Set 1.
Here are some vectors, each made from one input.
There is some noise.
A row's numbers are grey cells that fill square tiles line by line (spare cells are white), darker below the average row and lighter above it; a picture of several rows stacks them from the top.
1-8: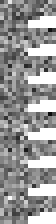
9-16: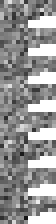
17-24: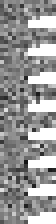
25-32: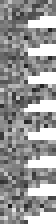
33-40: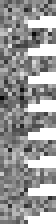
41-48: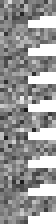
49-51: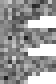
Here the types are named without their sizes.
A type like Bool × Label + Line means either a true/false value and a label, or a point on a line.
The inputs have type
Line.
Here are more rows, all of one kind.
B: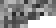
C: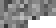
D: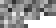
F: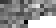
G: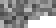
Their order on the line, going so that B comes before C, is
B, G, F, C, D.
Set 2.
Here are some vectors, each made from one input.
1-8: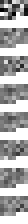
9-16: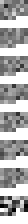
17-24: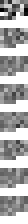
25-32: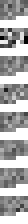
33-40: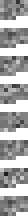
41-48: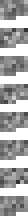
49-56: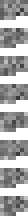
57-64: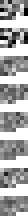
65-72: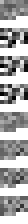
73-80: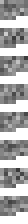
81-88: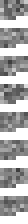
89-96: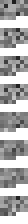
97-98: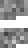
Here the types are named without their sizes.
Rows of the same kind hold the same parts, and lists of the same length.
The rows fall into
2 kinds.
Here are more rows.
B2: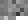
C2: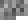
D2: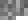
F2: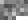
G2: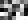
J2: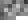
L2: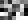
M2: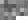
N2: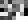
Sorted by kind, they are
B2, C2, D2, F2, J2, M2
G2, L2, N2

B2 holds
a point on a circle.
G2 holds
a fixed value.
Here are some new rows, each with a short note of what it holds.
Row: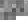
a point on a circle
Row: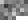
a point on a circle
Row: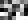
a fixed value
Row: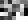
a fixed value
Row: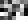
a fixed value
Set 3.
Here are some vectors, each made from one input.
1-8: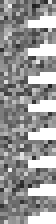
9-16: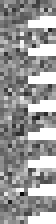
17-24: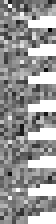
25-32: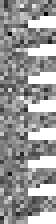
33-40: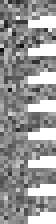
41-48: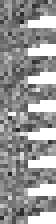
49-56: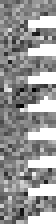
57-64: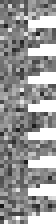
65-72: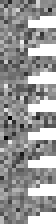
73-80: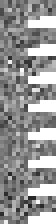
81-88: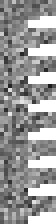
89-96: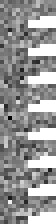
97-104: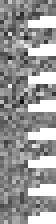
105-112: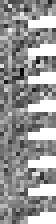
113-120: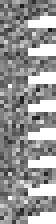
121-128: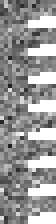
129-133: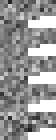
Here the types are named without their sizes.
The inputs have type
Line.
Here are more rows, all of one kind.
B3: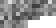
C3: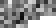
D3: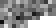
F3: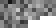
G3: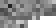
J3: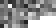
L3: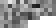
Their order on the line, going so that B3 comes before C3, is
J3, F3, G3, L3, B3, D3, C3.
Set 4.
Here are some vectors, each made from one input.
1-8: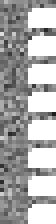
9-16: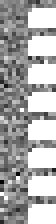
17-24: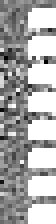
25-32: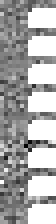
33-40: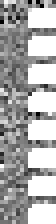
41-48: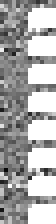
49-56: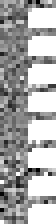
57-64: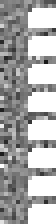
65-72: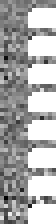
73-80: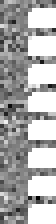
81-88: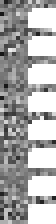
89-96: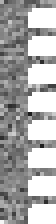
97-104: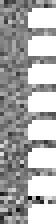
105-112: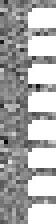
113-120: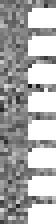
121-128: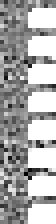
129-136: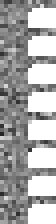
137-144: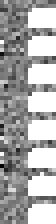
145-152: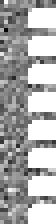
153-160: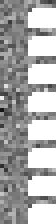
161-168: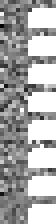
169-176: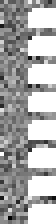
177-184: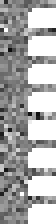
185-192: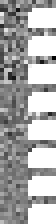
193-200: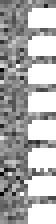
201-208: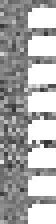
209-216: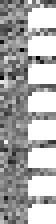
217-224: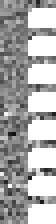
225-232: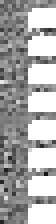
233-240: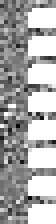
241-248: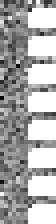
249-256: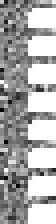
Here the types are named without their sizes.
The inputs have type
Bool × Bool × Bool + Unit.
